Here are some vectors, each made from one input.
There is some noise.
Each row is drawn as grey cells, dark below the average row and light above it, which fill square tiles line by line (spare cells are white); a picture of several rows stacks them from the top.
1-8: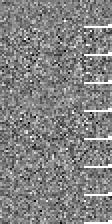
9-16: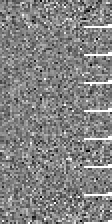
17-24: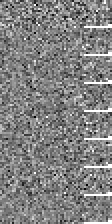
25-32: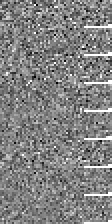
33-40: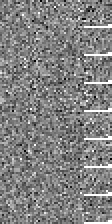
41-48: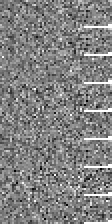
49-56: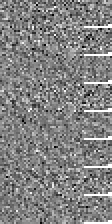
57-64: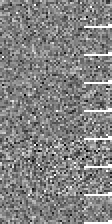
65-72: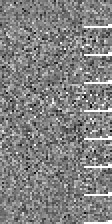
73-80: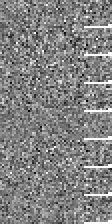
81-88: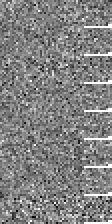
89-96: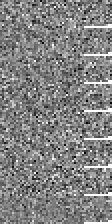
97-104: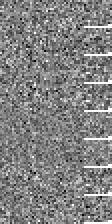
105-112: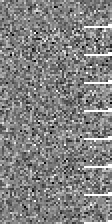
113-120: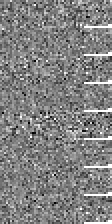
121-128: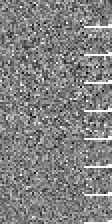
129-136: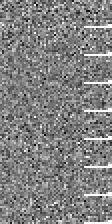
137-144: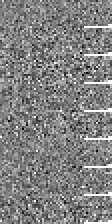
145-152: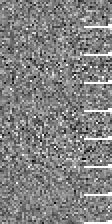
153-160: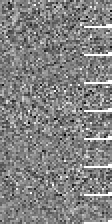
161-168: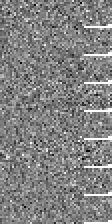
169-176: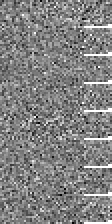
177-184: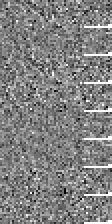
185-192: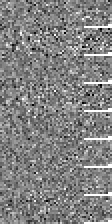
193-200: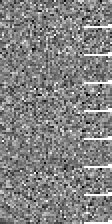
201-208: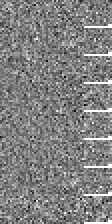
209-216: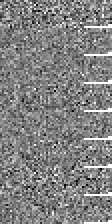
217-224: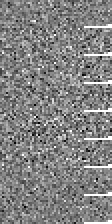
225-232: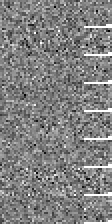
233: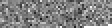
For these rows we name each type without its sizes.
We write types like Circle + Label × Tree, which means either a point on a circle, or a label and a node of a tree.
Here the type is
Line × (Line + List(Circle)).
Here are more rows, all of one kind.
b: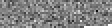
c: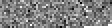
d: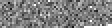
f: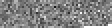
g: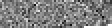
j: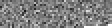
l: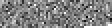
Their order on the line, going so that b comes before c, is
l, d, f, b, j, g, c.
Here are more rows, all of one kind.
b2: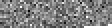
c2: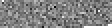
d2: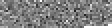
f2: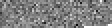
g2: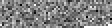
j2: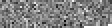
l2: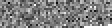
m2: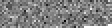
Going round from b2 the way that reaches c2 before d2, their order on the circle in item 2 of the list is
b2, c2, j2, g2, f2, d2, l2, m2.
